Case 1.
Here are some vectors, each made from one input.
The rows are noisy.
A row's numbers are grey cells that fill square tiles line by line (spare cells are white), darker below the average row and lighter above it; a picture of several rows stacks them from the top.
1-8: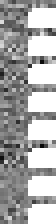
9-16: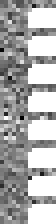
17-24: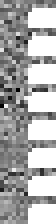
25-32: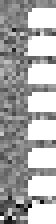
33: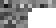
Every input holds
a point on a 5-point line.
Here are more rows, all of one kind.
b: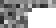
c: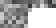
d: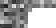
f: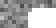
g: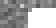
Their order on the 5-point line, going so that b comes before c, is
d, b, f, g, c.
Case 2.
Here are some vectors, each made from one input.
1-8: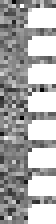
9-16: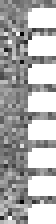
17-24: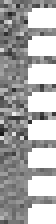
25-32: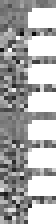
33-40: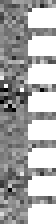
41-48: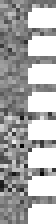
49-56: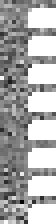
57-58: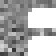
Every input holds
a point on an 11-point line.
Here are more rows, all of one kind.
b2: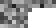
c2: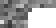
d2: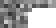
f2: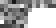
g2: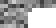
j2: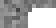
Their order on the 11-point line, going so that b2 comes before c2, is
j2, b2, f2, g2, d2, c2.
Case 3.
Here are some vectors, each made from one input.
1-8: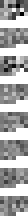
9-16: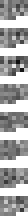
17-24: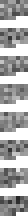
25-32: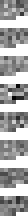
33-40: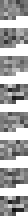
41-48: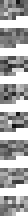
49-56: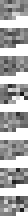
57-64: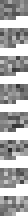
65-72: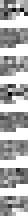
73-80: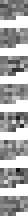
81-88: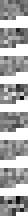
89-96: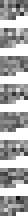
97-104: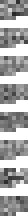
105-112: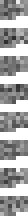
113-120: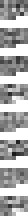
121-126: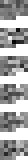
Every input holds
three true/false values.
